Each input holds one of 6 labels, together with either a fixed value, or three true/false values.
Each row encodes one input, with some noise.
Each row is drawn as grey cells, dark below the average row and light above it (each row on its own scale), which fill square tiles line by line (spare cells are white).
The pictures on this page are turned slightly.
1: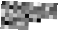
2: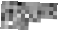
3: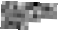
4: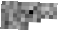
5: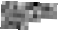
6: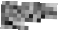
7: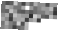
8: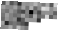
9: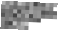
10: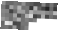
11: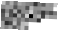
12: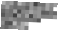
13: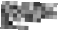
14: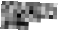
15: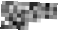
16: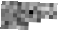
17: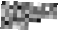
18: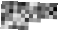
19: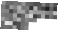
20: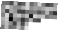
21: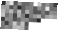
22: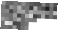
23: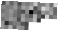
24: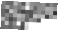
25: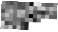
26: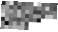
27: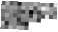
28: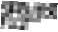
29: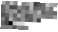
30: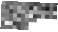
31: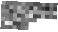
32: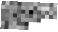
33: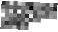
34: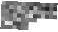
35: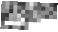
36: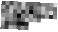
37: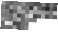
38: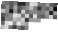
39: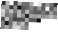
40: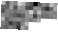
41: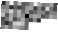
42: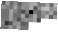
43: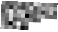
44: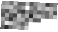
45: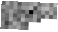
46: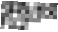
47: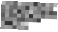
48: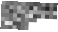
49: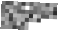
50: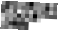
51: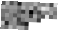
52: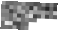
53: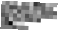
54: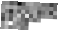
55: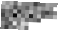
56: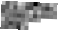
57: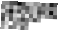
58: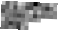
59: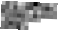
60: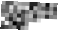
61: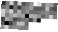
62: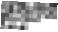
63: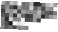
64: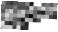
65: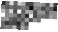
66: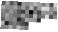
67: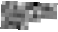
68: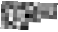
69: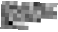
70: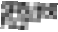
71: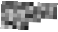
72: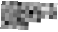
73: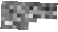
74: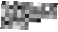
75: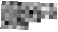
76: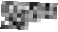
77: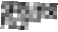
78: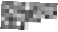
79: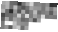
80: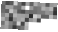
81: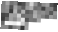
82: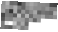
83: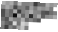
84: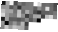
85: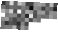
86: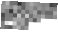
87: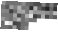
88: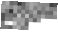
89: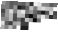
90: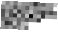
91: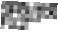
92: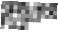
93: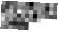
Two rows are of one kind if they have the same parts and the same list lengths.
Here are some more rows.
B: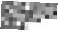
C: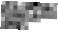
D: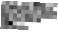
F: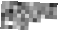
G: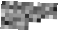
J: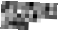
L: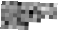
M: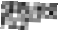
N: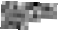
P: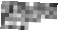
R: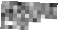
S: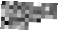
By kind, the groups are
B, D, F, G, L, M, P, R, S
C, J, N

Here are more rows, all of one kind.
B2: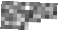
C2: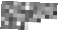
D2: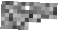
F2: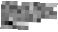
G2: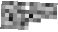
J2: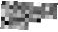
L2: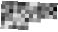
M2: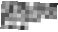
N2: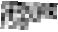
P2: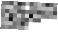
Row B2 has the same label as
C2, D2, G2 and P2.
